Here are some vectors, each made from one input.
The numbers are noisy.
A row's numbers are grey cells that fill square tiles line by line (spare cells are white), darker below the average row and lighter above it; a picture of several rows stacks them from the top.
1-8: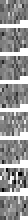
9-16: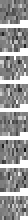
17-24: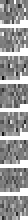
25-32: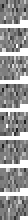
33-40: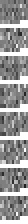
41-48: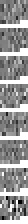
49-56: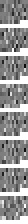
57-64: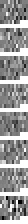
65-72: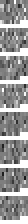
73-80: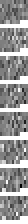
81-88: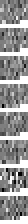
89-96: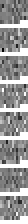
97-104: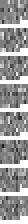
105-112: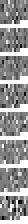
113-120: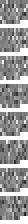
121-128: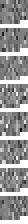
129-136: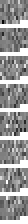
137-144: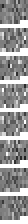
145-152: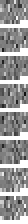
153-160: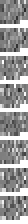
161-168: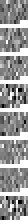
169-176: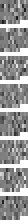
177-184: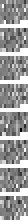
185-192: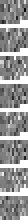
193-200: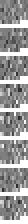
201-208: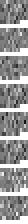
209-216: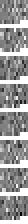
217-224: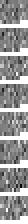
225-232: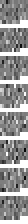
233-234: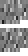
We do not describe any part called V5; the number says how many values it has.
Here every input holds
a list of up to two items, each a true/false value and a value of V5.
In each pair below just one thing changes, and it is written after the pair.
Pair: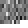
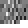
the value of V5 in item 2 of the list
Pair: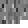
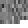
the true/false value in item 1 of the list
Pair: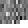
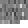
the value of V5 in item 1 of the list
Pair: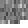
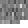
the value of V5 in item 2 of the list
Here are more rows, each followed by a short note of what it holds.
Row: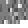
a list of two items
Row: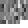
a list of two items
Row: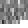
a list of two items
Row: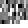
the empty list
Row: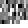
the empty list
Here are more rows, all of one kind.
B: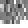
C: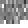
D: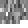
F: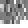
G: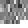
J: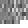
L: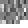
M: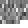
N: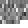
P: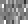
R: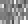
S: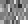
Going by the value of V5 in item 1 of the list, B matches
F and L.
